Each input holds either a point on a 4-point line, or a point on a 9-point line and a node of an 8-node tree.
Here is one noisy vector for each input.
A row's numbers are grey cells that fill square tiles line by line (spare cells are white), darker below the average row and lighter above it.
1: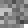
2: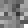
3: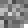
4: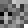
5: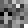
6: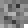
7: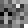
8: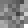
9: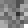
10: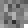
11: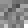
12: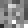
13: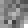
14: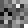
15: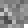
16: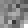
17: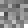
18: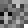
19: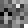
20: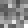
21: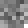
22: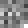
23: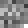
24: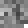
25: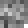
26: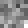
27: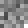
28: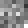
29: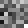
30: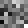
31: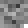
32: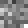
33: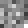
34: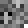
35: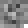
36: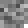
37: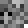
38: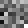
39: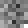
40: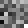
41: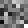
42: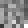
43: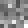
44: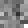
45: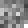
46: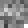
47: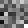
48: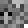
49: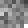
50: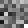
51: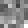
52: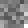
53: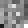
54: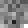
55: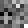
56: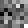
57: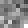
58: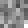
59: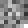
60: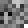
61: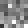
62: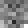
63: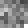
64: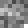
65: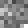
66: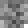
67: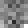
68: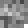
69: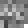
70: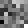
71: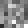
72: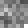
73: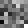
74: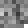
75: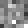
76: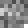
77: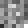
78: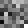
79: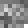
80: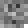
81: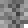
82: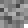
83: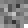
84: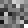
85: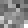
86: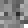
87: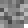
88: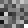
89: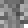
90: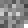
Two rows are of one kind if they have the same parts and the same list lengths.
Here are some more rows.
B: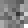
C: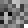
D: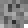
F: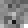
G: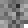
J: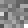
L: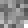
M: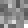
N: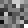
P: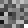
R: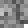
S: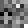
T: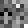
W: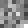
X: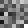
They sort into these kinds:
B, D, F, G, J, L, M, R, W
C, N, P, S, T, X

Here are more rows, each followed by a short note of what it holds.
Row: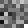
a point on a 4-point line
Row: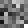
a point on a 4-point line
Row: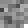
a point on a 9-point line and a node of an 8-node tree
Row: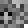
a point on a 4-point line
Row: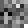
a point on a 4-point line
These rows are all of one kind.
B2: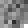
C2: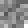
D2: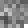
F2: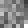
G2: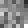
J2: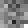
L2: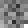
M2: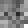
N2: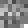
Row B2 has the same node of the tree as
C2, F2 and G2.
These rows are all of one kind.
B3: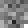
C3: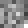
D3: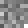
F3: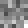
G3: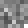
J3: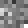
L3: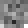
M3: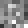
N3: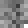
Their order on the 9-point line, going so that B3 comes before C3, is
L3, B3, N3, F3, D3, G3, M3, C3, J3.
